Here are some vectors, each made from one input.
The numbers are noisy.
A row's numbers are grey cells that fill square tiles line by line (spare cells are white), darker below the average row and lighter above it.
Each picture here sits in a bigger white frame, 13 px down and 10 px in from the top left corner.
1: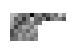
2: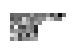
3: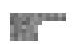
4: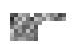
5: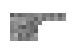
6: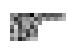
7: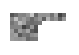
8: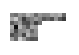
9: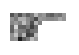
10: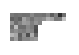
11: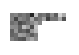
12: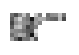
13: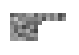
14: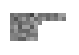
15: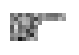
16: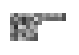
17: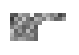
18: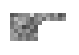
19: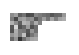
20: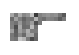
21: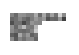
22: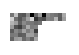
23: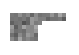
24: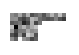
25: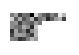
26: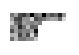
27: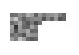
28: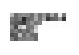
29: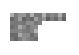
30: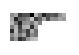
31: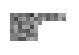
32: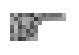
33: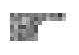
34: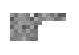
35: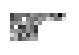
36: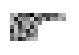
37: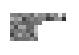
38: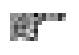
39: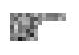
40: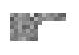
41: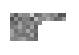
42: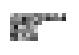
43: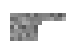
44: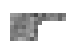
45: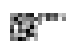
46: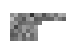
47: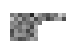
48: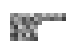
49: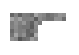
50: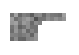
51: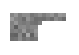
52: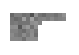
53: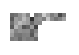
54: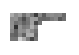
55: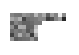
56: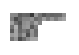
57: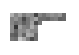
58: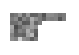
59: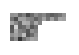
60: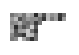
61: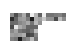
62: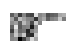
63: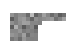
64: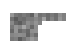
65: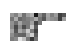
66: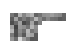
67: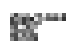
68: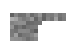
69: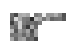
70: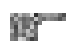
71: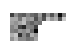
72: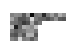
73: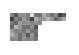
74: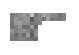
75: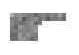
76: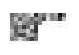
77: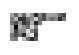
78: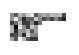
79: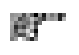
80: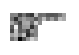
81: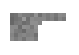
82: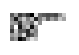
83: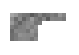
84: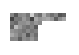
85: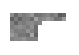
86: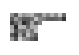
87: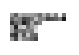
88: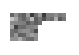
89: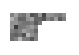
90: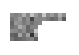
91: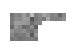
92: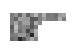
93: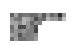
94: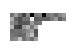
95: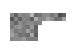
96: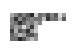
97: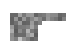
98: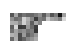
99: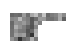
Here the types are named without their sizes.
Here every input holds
a point on a line.
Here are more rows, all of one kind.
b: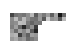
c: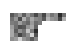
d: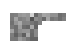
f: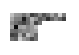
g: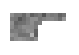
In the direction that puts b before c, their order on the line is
b, d, f, g, c.
